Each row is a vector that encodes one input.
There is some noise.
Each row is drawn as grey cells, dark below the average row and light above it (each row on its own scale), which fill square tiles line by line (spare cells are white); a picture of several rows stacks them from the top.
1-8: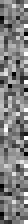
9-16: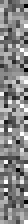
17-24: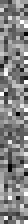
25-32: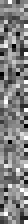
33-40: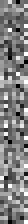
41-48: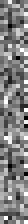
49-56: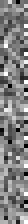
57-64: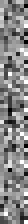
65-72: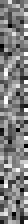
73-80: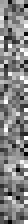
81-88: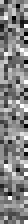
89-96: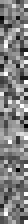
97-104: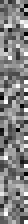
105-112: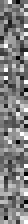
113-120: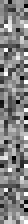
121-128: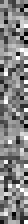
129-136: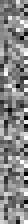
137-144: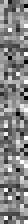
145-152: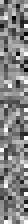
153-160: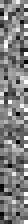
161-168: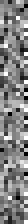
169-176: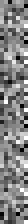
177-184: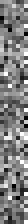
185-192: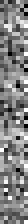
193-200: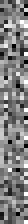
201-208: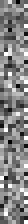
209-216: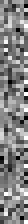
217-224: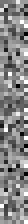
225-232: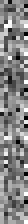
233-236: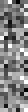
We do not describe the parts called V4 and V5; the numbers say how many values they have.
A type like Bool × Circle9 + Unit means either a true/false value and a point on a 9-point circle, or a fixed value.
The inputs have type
Bool × Line9 × V4 + Tree9 + V5.
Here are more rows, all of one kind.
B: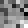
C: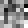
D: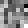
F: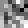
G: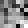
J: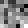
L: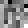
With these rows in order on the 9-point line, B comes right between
F and G.
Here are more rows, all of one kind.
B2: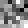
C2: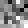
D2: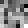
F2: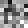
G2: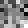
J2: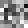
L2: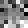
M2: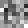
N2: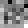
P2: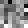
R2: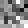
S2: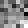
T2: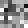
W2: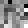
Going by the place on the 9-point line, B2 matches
C2, L2, R2 and S2.
